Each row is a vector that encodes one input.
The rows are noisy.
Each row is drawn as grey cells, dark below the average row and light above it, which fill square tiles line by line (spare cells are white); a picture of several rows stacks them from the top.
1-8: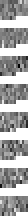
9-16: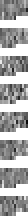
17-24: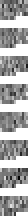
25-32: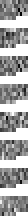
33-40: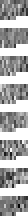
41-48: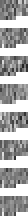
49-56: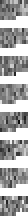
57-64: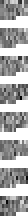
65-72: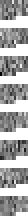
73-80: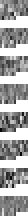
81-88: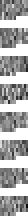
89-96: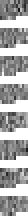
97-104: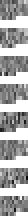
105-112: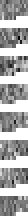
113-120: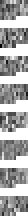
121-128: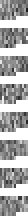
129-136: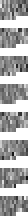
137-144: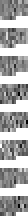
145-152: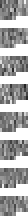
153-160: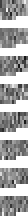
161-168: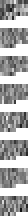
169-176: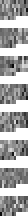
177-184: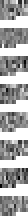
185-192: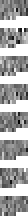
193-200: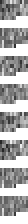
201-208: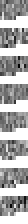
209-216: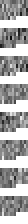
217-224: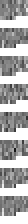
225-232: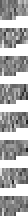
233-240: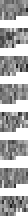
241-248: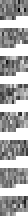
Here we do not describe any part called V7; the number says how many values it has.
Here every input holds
either a point on a 5-point line, or a node of an 8-node tree, or a true/false value and a value of V7, or a list of up to two points on an 8-point line.
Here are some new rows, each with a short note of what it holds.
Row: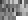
a point on a 5-point line
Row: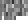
a list of one item
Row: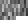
a true/false value and a value of V7
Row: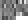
a list of two items
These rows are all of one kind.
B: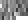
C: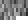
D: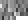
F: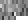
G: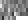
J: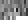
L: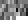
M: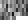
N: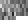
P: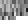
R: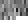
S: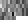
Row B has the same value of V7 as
D, J, L and R.
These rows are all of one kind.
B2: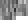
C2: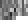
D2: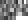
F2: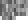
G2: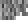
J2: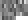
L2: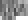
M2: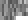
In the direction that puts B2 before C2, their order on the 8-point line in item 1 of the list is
J2, D2, M2, B2, L2, F2, C2, G2.
